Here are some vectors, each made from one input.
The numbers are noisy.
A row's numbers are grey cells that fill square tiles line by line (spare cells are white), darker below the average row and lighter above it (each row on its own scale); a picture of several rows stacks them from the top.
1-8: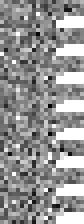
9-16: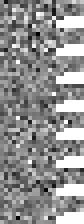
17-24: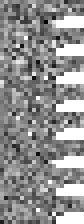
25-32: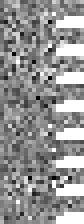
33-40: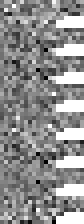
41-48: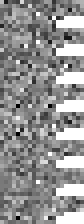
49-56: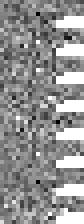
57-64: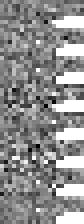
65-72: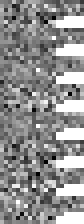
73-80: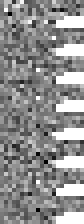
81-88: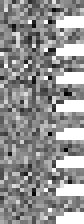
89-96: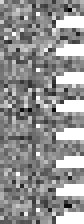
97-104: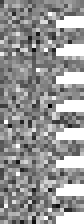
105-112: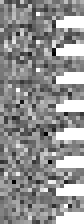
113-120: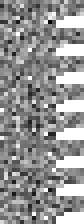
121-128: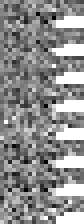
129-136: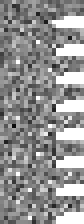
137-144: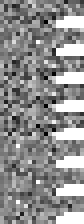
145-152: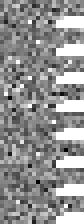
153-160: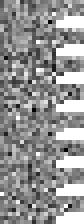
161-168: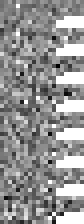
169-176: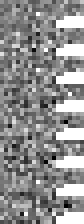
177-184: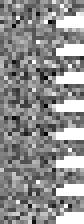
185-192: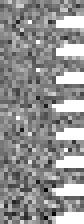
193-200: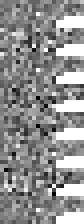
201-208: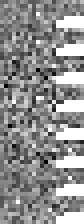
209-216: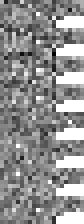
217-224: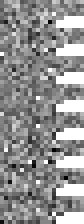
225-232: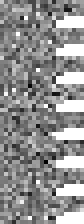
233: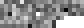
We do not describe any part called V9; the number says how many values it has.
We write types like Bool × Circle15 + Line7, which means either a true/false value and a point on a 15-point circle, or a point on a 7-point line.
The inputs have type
Label7 × Line5 + (Line4 + V9) × V9.
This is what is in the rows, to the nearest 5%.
About 25% of them hold one of 7 labels and a point on a 5-point line. The rest hold a value of V9, together with either a point on a 4-point line, or a value of V9.
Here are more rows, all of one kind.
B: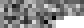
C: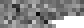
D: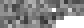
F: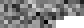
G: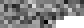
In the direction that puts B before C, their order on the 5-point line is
D, G, F, B, C.
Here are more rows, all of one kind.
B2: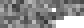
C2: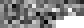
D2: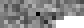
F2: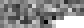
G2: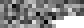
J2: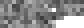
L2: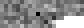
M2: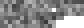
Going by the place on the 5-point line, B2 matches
G2 and L2.
